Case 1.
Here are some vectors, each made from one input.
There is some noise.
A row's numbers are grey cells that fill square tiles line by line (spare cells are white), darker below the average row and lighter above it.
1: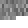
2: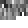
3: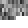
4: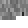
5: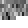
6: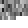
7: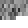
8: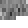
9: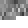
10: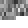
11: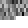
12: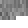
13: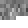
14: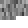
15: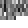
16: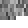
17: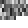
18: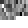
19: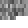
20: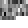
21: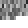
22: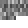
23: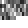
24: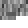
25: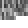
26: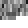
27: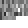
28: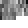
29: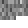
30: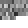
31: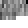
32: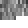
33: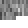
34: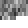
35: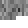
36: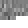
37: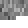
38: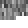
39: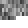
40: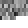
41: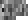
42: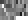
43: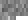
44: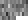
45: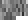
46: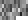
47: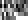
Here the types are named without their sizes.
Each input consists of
either a fixed value, or a point on each of two lines.
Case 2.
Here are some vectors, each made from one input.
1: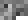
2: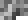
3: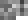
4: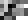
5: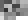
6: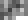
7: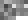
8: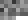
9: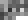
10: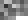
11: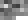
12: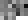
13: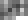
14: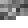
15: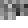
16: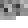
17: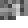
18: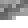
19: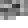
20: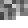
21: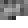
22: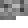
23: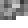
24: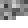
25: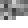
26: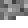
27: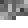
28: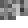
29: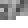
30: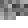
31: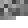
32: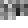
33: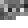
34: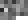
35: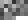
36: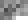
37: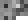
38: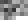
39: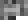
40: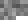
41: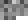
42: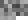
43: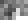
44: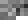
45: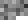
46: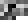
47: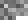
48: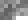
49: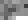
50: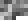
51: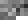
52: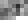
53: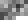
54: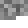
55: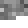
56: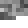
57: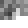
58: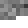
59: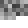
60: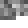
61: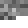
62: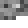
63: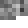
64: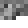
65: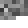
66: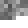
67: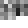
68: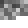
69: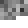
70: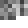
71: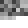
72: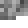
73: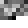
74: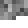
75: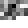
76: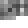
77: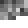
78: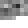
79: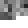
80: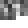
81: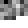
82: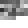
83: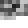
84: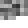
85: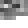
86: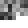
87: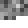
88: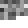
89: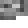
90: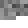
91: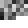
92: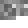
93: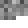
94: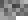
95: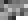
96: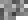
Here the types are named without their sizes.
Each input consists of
either a fixed value, or four true/false values.
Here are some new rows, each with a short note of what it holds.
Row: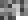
four true/false values
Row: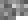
four true/false values
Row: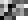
a fixed value
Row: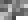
four true/false values
